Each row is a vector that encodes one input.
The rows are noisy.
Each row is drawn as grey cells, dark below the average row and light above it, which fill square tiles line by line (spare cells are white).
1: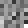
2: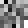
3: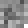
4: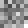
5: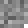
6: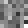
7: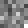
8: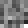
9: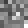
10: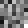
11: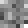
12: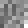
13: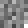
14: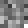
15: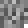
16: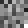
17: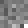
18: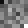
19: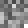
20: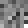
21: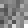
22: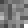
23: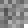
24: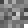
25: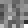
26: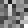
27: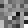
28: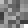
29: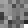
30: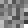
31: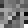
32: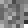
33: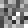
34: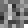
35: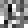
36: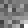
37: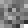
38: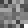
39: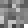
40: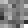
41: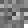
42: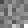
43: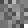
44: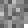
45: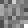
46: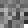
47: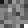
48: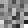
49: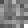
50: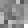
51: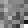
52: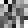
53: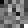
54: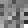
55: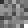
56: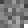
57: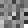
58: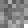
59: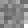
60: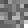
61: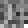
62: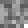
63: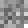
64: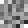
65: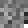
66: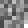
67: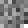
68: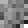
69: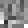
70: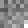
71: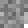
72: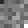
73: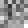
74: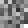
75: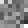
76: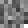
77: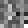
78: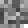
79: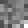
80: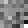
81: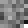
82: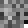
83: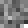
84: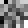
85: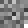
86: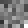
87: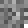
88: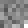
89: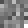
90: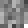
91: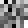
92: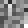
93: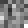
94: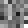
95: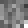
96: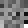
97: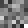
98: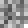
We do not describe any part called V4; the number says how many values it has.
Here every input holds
a list of up to two items, each a true/false value and a value of V4.
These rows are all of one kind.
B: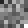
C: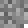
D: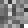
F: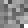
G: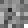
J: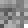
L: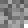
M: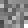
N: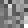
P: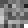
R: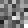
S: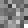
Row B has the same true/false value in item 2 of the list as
F, M, N and R.
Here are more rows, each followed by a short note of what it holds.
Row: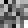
the empty list
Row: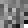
a list of one item
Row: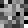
a list of one item
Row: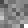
a list of two items
